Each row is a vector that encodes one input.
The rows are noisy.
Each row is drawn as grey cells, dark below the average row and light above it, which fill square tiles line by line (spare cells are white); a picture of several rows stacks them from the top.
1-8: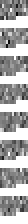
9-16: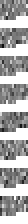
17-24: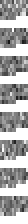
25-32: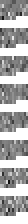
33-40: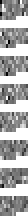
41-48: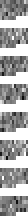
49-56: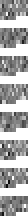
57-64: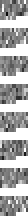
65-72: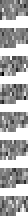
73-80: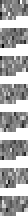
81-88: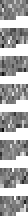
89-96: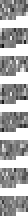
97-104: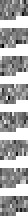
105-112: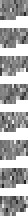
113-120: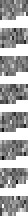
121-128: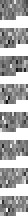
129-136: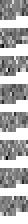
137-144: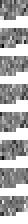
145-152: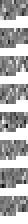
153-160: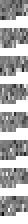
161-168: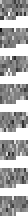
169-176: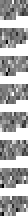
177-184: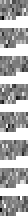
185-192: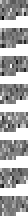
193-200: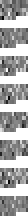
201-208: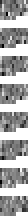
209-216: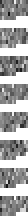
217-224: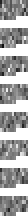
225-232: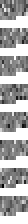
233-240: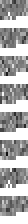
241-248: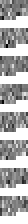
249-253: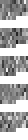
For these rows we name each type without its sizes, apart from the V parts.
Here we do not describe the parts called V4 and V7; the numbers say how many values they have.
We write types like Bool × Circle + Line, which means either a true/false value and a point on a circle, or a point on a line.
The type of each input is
Label × Line × (Line + V7) × V4.
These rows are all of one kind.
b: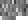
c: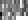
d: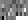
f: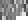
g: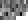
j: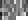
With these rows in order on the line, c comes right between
b and j.
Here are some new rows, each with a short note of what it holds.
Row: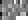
a label, a point on a line, a value of V4 and a value of V7
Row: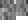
a label, a point on each of two lines and a value of V4
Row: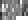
a label, a point on a line, a value of V4 and a value of V7
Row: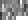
a label, a point on a line, a value of V4 and a value of V7
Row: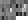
a label, a point on each of two lines and a value of V4
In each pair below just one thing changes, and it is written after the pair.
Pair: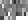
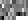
the value of V7
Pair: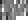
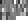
the value of V4
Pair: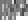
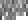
the place on the line
